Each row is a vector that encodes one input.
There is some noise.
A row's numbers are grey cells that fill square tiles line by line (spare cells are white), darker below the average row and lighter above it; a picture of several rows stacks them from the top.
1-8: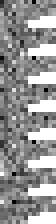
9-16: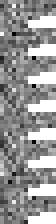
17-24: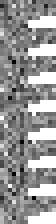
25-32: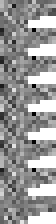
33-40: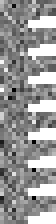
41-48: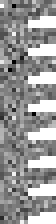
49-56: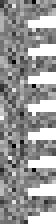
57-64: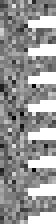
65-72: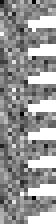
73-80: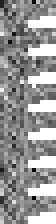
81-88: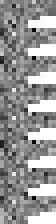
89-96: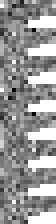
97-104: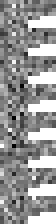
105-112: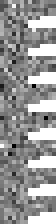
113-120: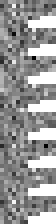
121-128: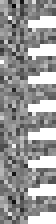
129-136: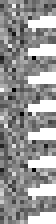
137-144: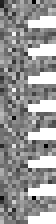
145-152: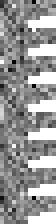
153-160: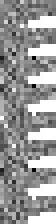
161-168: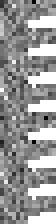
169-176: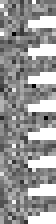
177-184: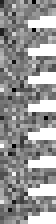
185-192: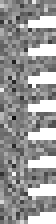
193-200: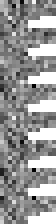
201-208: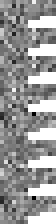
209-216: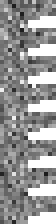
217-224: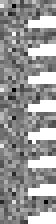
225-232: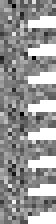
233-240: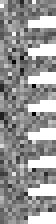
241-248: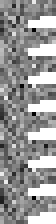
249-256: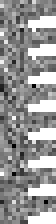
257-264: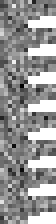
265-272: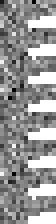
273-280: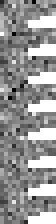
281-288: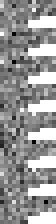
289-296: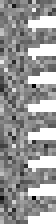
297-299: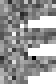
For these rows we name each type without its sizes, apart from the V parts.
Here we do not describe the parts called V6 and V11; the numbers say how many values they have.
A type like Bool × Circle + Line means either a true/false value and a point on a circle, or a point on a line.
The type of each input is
Bool × Bool × Bool × Bool + (Line + V11) × V6.
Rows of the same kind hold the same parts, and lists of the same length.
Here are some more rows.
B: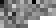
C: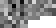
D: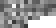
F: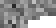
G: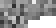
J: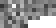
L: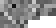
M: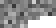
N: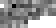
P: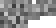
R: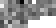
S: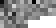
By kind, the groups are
B, D, J, S
C, F, G, L, P
M, N, R

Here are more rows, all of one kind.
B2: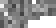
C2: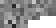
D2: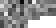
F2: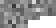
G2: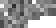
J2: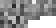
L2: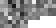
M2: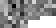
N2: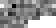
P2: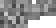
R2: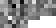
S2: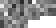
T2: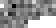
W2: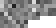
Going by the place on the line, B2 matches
L2, P2 and T2.
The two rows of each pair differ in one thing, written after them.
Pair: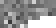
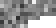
the value of V6
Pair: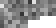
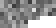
the value of V6
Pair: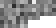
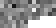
the value of V6
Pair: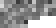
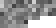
the value of V11
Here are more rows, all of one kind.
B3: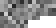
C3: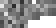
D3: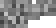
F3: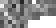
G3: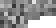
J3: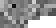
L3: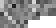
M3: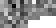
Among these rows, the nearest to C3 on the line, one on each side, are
F3 and J3.
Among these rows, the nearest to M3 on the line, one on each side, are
D3 and L3.
